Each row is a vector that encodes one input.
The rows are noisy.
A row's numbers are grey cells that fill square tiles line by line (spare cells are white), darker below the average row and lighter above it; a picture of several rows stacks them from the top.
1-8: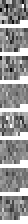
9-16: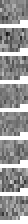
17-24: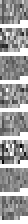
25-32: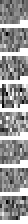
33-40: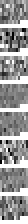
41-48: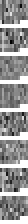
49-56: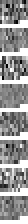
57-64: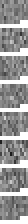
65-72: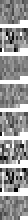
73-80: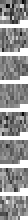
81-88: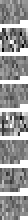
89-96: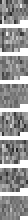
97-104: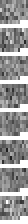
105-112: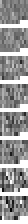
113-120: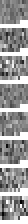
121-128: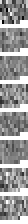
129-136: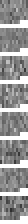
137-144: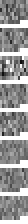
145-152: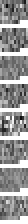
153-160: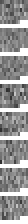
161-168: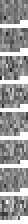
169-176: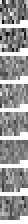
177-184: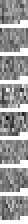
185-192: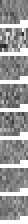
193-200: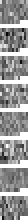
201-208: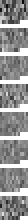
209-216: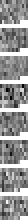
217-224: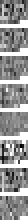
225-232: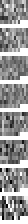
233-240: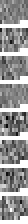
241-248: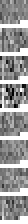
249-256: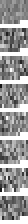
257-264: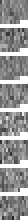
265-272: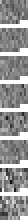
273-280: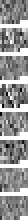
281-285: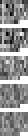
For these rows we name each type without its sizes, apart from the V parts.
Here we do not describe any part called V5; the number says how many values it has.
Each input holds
a true/false value, together with either a point on a line, or a value of V5.
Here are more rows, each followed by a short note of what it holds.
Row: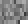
a true/false value and a value of V5
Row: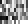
a true/false value and a value of V5
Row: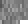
a true/false value and a value of V5
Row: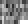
a point on a line and a true/false value
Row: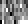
a point on a line and a true/false value
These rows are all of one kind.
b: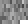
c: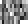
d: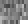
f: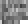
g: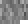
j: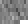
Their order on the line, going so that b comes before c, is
j, b, g, c, f, d.
